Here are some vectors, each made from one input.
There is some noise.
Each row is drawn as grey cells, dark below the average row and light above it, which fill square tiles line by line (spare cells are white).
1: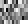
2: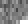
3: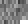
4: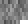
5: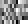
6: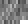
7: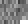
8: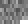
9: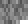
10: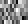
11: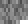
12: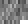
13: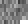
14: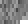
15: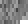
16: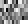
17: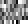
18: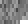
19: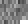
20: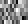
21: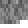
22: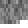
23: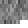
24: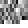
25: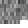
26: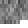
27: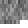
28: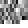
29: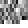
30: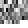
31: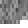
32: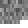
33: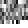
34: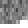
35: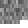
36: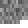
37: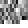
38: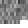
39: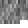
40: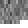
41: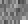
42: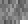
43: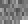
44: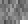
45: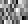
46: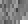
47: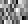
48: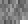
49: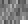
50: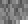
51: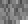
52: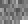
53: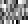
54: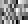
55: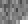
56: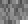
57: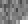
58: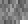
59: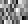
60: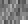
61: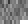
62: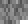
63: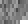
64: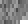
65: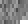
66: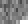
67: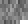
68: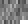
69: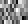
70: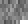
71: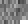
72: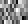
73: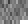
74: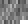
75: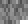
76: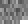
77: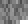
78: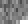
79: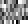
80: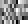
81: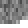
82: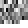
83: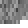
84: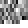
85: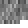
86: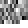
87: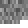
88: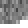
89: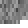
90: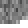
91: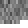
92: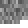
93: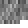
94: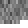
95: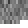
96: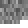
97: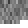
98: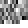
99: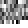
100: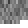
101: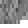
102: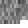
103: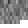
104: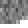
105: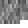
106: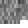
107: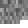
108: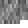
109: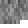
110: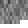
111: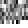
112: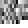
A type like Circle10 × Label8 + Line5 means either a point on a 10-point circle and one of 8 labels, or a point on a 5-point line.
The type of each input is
Bool × Bool × Bool + Line4.
